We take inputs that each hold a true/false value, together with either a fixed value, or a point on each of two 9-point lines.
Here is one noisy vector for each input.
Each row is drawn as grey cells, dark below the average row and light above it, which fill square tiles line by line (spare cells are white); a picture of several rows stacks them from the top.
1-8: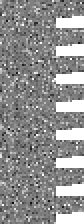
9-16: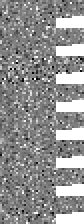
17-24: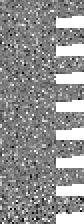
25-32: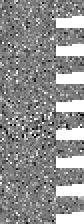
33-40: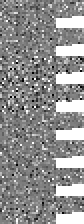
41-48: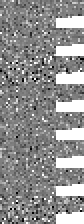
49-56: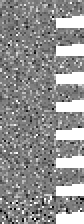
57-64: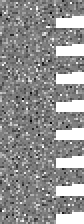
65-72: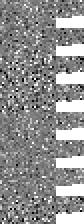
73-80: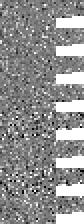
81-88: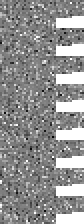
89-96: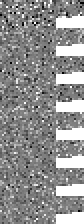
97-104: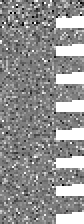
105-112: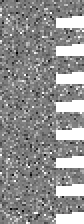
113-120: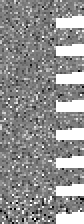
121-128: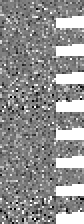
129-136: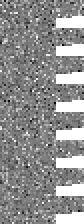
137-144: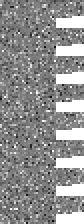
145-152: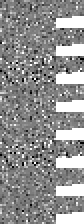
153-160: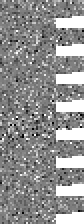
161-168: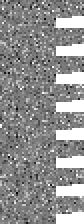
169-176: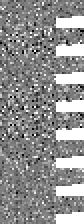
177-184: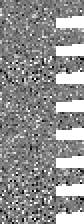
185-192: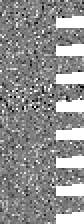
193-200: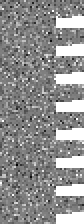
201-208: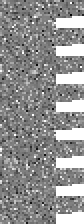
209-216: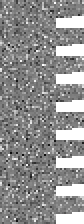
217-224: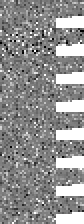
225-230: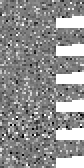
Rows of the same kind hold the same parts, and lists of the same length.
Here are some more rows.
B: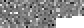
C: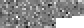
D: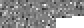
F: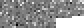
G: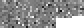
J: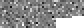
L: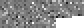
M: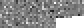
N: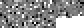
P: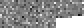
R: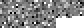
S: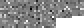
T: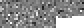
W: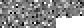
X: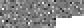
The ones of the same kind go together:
B, C, D, F, G, J, L, M, P, S, T, X
N, R, W

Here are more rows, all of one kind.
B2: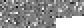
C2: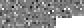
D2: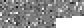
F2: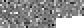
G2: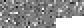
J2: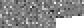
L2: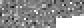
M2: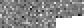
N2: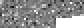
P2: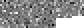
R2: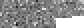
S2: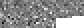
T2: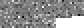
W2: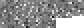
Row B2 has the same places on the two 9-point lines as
D2, F2, G2 and P2.
